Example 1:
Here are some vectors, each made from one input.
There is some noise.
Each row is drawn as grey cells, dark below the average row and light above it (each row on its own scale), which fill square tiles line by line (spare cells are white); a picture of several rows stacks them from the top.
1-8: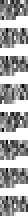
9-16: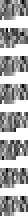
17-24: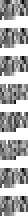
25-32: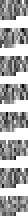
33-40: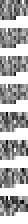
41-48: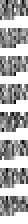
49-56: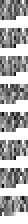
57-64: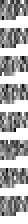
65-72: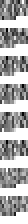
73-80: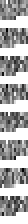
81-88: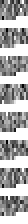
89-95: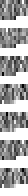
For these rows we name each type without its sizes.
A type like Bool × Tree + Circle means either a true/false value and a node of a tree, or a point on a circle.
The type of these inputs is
Line.
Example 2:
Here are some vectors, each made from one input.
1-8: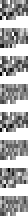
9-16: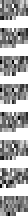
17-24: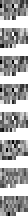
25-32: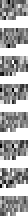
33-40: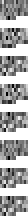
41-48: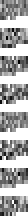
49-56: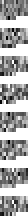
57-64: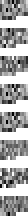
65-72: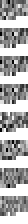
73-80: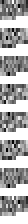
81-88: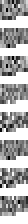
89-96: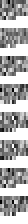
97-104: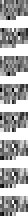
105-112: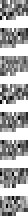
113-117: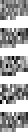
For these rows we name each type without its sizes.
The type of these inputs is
Bool × Bool × Bool.
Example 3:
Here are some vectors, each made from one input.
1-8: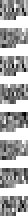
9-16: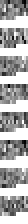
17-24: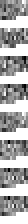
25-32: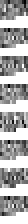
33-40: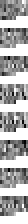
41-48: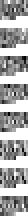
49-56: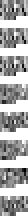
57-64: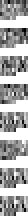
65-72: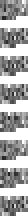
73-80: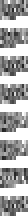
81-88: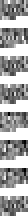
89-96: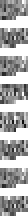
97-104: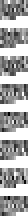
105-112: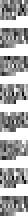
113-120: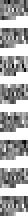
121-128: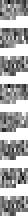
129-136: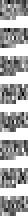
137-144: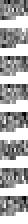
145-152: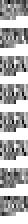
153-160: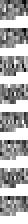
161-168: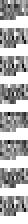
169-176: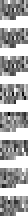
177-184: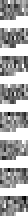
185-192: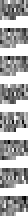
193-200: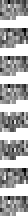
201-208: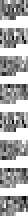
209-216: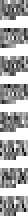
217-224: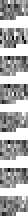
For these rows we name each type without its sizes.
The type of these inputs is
Bool × Bool × Bool + Unit.
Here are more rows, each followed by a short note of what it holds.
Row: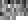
three true/false values
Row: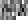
a fixed value
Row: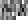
a fixed value
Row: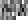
a fixed value
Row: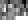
three true/false values
